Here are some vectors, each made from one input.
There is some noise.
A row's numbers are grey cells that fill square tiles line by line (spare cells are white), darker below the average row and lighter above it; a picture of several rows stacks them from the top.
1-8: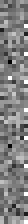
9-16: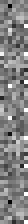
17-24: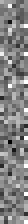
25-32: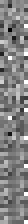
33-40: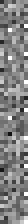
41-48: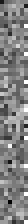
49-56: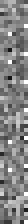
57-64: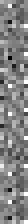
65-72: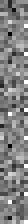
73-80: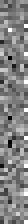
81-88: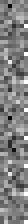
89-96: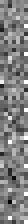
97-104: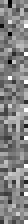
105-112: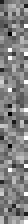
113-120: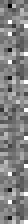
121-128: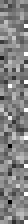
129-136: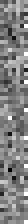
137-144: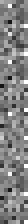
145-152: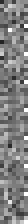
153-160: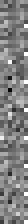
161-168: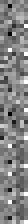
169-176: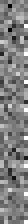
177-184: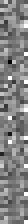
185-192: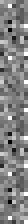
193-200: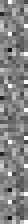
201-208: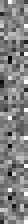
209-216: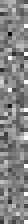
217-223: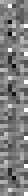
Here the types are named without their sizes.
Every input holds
either a point on a line, or four true/false values.
